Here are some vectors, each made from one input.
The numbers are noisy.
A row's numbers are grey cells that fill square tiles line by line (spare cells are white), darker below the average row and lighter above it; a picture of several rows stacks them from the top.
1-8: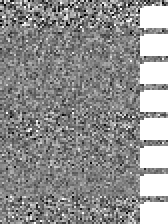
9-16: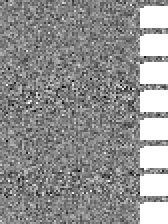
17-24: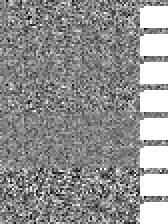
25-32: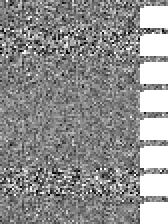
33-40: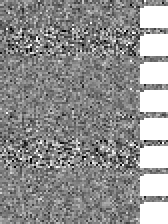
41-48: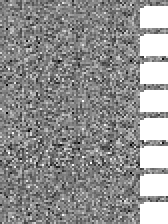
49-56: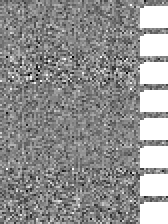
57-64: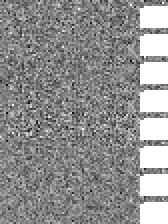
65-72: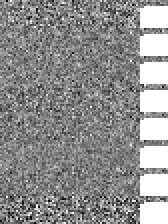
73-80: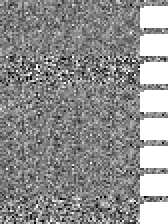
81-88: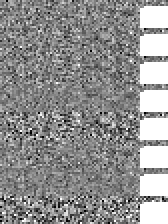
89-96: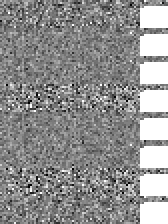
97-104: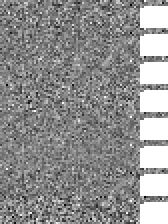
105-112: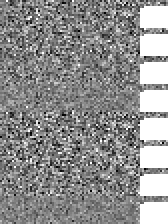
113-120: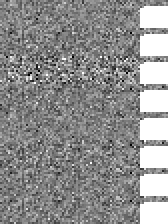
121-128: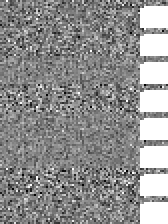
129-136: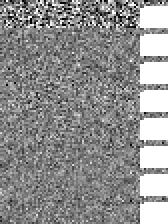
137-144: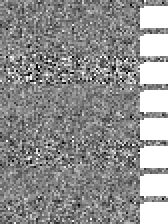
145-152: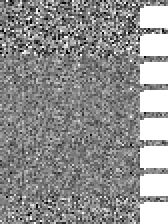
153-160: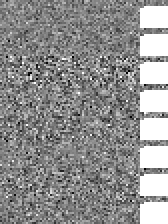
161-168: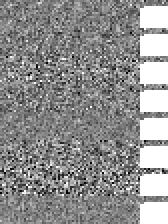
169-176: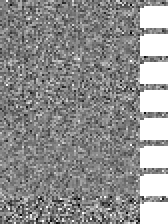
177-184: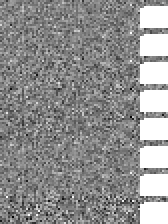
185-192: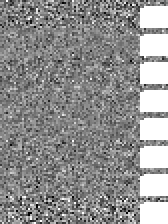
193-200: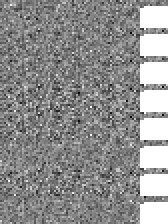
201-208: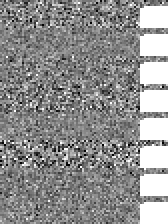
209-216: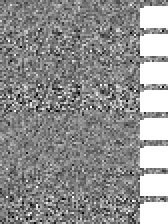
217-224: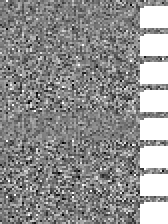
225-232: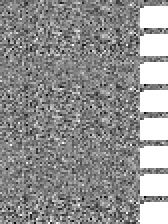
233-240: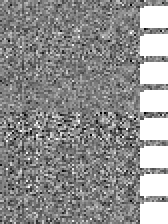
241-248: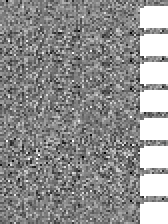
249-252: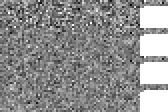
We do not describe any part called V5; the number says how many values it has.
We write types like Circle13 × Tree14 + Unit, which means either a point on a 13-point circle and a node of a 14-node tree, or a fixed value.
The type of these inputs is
List2(Bool × V5).
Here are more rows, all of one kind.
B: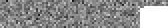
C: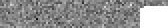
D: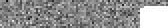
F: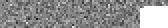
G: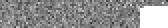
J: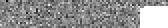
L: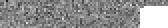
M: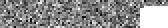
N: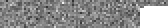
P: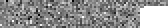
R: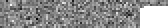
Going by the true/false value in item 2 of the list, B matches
C, F, M and R.
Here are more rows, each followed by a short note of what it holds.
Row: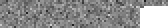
a list of two items
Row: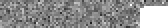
a list of two items
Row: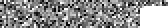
the empty list
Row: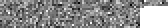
a list of one item
